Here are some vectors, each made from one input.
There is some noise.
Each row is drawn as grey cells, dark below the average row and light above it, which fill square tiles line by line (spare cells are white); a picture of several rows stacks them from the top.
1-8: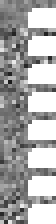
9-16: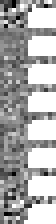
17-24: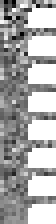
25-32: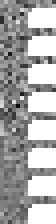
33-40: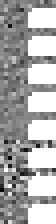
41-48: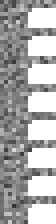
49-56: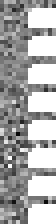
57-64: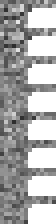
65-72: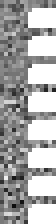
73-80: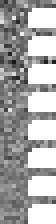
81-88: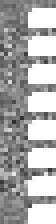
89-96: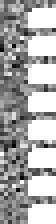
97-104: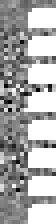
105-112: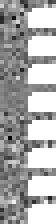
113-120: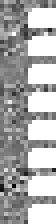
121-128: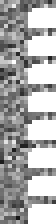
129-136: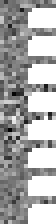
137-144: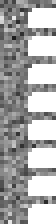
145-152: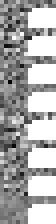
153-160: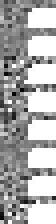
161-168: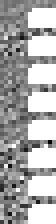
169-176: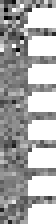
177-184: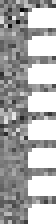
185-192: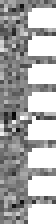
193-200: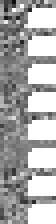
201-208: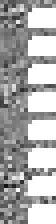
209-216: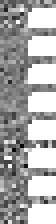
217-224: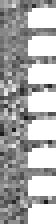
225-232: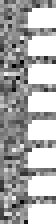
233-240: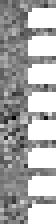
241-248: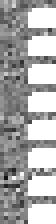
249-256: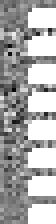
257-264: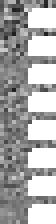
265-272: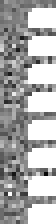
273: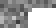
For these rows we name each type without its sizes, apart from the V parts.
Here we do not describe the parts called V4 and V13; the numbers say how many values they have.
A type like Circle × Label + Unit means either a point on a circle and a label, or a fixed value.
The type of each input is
Bool × ((Tree + Unit) × V13 + V4).
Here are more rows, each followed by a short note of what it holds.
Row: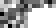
a true/false value and a value of V4
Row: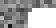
a true/false value and a value of V4
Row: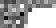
a true/false value and a value of V4
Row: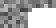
a node of a tree, a true/false value and a value of V13
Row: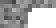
a node of a tree, a true/false value and a value of V13
